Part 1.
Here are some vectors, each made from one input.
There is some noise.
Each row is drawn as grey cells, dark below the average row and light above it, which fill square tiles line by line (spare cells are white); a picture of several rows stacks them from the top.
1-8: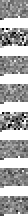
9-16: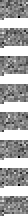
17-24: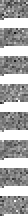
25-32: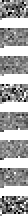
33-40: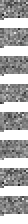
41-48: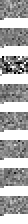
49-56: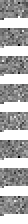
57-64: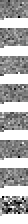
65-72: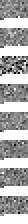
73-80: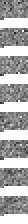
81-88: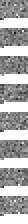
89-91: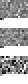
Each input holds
either a point on a 3-point line and a point on a 4-point line, or a point on a 6-point line and four true/false values.
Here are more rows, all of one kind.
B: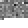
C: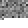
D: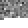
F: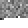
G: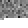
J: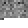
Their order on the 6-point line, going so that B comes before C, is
F, D, J, B, G, C.
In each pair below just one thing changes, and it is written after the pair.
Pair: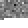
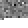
one of the four true/false values
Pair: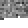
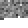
one of the four true/false values
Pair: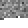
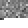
one of the four true/false values
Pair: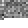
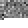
one of the four true/false values
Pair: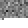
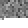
one of the four true/false values
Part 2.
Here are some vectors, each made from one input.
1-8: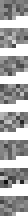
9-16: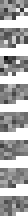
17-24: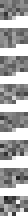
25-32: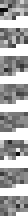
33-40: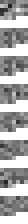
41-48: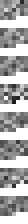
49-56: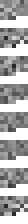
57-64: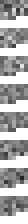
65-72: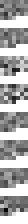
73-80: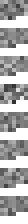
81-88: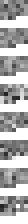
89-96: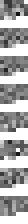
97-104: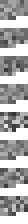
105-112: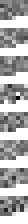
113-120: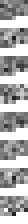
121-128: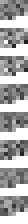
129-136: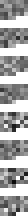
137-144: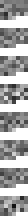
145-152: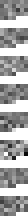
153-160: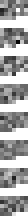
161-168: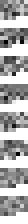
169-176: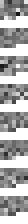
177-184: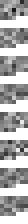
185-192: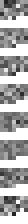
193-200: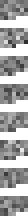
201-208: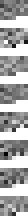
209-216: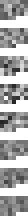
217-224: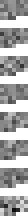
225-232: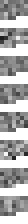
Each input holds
either a point on a 20-point circle and a true/false value, or one of 7 labels.
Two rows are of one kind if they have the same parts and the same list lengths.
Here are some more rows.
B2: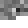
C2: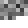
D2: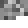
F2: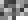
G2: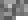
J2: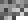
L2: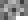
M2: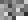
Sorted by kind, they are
B2, C2, D2, G2, L2
F2, J2, M2

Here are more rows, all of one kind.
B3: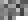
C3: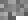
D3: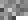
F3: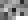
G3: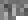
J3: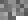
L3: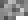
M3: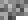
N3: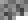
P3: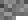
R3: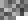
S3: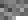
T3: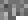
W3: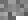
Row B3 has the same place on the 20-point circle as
G3, S3 and T3.
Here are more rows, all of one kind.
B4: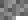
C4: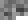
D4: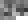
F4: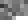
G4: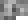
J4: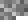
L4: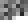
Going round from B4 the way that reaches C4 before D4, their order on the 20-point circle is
B4, F4, L4, C4, D4, J4, G4.
